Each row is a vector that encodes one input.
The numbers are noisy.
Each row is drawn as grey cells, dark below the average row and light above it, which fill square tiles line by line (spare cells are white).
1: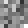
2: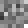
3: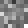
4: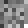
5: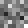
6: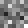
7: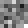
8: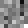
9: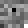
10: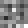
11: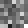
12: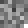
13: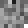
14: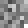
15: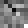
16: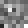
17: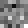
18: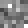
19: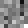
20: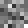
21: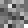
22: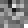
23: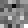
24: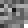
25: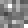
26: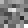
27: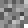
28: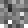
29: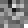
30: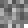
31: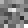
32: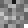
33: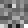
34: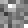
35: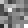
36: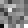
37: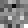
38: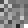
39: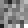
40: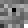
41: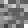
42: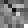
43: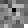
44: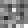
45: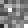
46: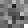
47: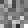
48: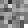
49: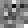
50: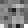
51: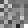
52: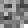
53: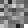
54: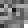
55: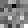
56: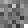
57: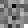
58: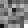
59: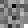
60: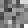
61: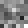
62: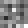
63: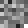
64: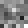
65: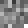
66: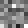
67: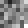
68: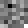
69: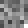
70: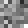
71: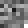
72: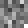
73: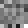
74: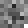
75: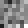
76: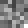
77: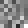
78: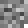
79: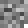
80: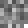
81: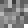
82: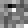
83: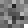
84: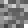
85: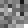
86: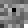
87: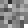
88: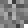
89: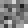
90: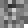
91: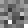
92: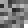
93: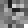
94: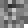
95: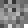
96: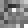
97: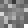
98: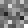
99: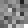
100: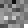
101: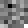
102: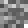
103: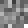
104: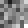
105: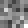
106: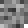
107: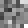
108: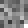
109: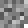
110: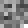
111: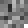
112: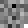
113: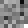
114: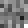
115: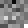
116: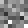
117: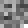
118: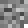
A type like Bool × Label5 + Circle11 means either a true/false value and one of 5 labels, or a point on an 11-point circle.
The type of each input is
(Bool × Bool × Bool + Label7) × Label7.
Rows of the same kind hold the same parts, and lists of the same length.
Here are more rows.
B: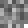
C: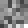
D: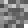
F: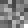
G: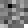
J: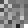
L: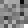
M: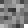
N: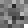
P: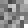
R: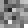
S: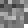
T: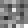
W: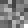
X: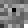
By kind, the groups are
B, G, N, R, S, T
C, D, F, J, L, M, P, W, X

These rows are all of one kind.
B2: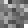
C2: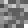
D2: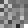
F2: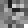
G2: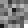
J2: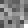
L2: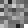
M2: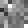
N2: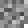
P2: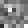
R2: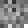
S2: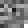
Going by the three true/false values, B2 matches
D2, L2 and M2.
